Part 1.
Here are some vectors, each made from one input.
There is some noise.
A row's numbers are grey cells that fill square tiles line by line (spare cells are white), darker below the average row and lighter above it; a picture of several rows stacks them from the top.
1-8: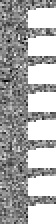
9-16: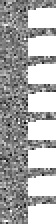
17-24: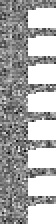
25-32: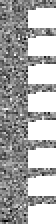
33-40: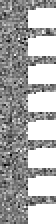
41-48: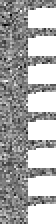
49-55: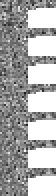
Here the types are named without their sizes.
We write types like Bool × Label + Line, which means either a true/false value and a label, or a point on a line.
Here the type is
Bool × Bool × Bool.
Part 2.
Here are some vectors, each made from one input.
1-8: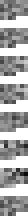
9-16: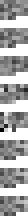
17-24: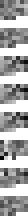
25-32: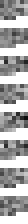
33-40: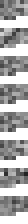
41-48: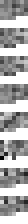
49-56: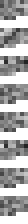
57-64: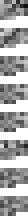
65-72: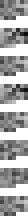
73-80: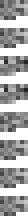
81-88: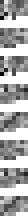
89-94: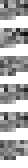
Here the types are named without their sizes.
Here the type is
Tree.
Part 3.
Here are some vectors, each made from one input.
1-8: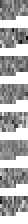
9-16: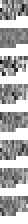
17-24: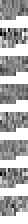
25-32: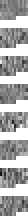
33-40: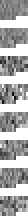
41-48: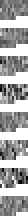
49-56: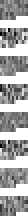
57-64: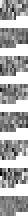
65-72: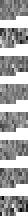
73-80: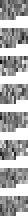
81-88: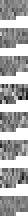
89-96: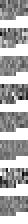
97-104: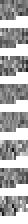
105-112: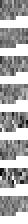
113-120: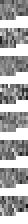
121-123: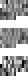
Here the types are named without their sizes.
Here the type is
Line.
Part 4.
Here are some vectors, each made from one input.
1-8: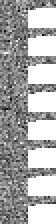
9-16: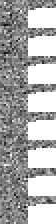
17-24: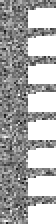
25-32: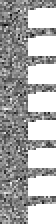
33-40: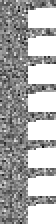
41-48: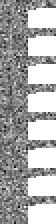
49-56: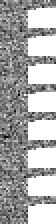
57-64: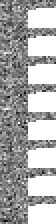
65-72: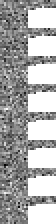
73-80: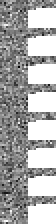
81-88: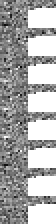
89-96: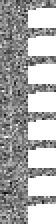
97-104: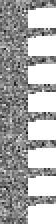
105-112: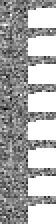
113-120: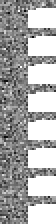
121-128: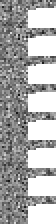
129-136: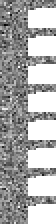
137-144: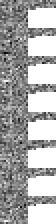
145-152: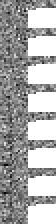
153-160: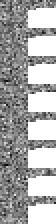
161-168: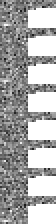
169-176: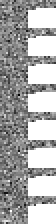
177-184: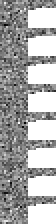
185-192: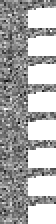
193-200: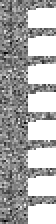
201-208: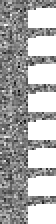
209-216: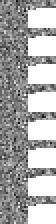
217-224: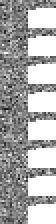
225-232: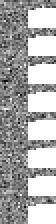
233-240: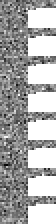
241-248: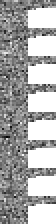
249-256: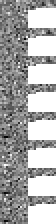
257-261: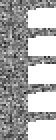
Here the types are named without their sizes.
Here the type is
Bool × Bool × Bool.
